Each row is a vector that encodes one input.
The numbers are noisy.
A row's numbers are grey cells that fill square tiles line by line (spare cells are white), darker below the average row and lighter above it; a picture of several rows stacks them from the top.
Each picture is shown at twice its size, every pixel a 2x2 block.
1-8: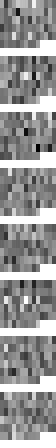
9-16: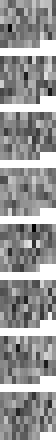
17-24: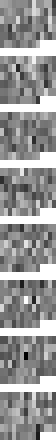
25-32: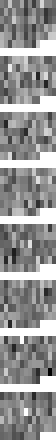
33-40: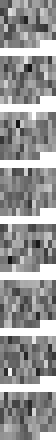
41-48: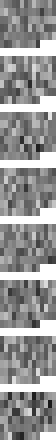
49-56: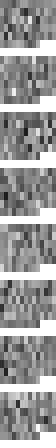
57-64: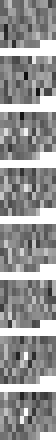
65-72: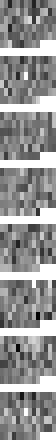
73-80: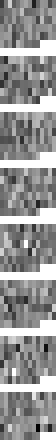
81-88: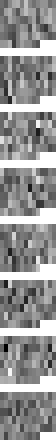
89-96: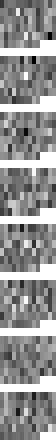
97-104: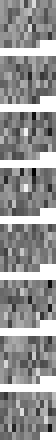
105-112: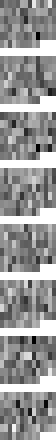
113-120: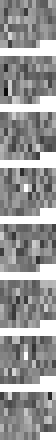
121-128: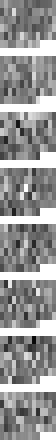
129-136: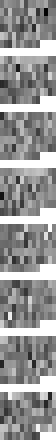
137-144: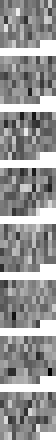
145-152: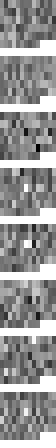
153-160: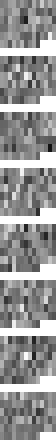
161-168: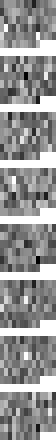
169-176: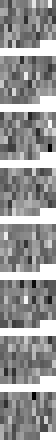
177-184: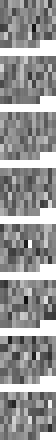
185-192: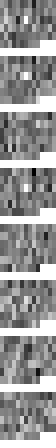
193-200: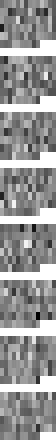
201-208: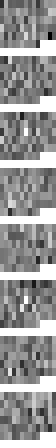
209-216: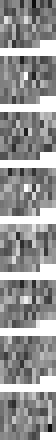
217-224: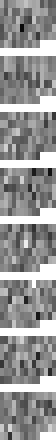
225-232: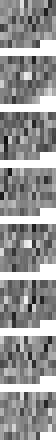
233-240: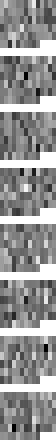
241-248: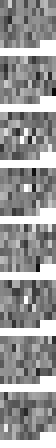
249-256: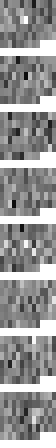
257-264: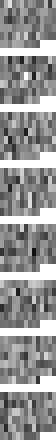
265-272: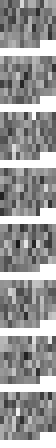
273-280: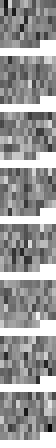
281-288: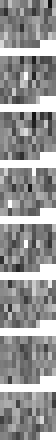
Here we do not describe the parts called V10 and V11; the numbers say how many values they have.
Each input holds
a value of V10 and a value of V11, together with a list of up to three points on a 7-point line.
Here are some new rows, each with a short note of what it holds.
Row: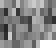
a value of V10 and a value of V11, together with a list of one item
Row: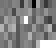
a value of V10 and a value of V11, together with the empty list
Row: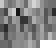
a value of V10 and a value of V11, together with a list of one item
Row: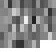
a value of V10 and a value of V11, together with the empty list
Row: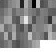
a value of V10 and a value of V11, together with the empty list
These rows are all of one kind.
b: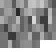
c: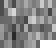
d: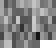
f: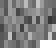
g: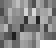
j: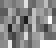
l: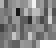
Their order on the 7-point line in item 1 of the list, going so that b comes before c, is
b, l, d, f, c, j, g.
